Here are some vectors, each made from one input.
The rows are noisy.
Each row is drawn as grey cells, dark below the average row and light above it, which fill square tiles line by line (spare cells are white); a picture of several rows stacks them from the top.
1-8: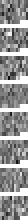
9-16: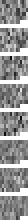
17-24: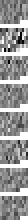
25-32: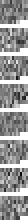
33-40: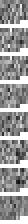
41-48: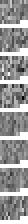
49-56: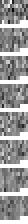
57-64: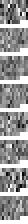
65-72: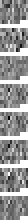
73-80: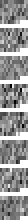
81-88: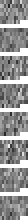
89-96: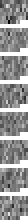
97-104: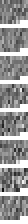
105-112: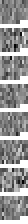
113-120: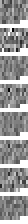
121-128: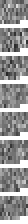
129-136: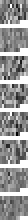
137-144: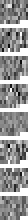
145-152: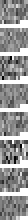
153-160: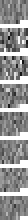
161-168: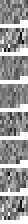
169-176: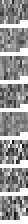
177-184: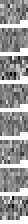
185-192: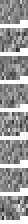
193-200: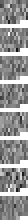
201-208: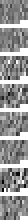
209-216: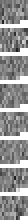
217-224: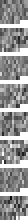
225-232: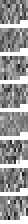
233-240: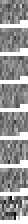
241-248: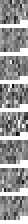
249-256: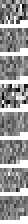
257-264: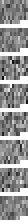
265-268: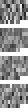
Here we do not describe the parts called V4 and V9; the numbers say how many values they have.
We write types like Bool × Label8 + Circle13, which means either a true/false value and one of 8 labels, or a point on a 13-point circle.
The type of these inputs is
(Line6 + V9) × V4 + List2(Line7).
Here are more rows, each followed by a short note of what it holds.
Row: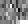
the empty list
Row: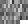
a point on a 6-point line and a value of V4
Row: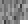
a list of two items
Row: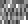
a list of two items
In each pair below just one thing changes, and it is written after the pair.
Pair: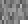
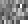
the value of V4
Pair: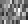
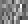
the value of V4
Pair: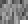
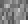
the value of V4
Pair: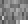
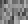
the place on the 6-point line
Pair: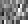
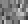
the value of V4
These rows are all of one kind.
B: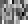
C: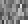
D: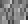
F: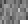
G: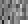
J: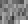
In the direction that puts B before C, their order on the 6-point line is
B, D, G, F, J, C.
